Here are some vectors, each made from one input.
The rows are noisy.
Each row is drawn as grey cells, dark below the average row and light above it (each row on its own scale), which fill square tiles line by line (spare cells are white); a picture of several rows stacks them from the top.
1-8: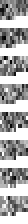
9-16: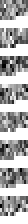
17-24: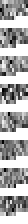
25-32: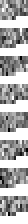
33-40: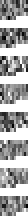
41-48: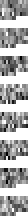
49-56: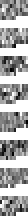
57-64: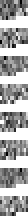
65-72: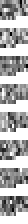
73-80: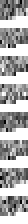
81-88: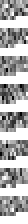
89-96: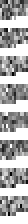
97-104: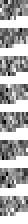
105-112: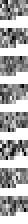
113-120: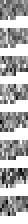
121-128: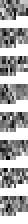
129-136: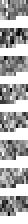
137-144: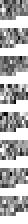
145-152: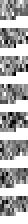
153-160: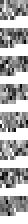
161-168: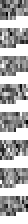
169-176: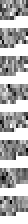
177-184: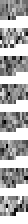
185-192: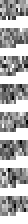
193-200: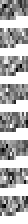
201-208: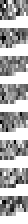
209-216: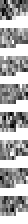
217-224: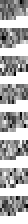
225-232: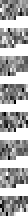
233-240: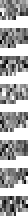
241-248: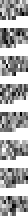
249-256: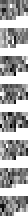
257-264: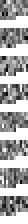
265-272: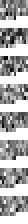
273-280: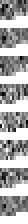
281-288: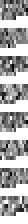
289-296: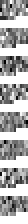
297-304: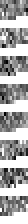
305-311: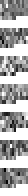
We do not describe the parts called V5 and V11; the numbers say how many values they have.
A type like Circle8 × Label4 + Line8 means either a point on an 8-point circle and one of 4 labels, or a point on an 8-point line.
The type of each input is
(Bool × Bool × Bool × Bool + Unit) × (Label8 × V11 + V5).
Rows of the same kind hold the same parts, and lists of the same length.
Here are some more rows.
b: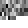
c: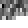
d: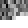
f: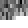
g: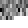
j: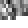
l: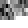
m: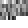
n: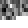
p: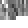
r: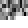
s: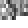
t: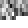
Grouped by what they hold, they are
b, m
c, g, j, n, p, r, s, t
d, f
l

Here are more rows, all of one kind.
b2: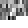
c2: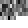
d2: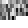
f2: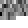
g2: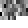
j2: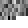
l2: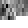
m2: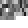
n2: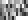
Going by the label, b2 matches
g2 and m2.
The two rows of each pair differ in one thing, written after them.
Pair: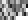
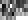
the label
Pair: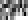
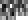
the label
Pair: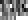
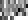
the label
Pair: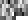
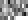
the label
